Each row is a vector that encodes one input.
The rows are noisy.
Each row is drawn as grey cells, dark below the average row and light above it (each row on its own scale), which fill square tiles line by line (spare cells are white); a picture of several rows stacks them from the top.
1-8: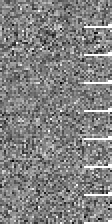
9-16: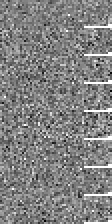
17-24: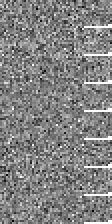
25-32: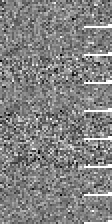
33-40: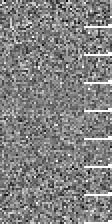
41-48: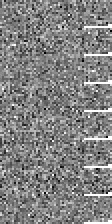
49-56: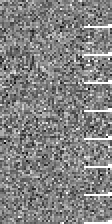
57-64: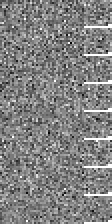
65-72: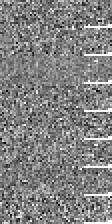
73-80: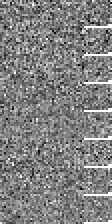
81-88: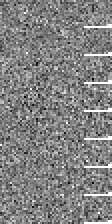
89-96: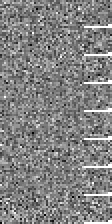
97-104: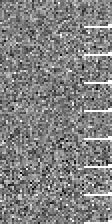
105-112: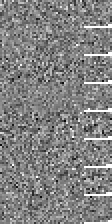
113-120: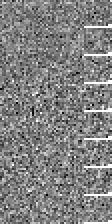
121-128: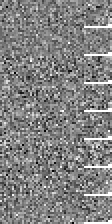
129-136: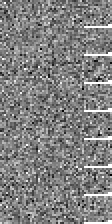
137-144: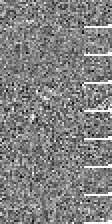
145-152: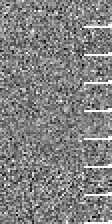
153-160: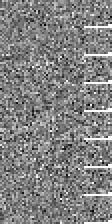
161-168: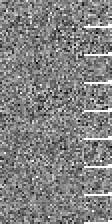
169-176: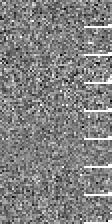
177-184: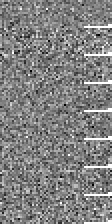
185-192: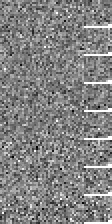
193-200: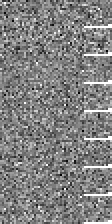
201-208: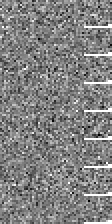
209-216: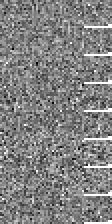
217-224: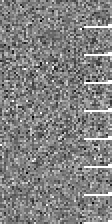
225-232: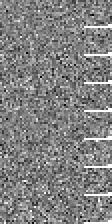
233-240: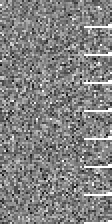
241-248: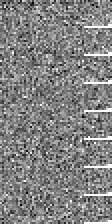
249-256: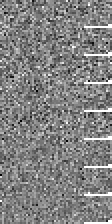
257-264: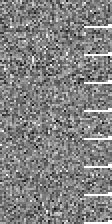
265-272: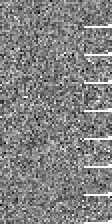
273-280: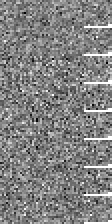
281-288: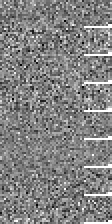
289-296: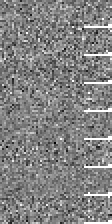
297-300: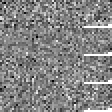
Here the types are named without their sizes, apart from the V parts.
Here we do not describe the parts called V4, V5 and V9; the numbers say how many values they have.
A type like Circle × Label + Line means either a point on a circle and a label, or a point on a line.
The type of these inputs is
Bool × (Tree × V5 + Unit) × (Tree + V9) × V4.
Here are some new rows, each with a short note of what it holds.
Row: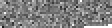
a true/false value, a value of V4 and a value of V9
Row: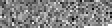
a node of each of two trees, a true/false value, a value of V4 and a value of V5
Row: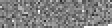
a true/false value, a value of V4 and a value of V9
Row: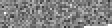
a true/false value, a value of V4 and a value of V9
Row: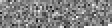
a true/false value, a value of V4 and a value of V9
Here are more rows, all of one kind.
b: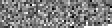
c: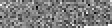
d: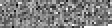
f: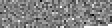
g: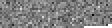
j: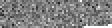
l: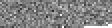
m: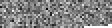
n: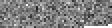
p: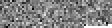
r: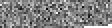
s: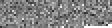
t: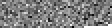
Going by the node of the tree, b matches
l and s.
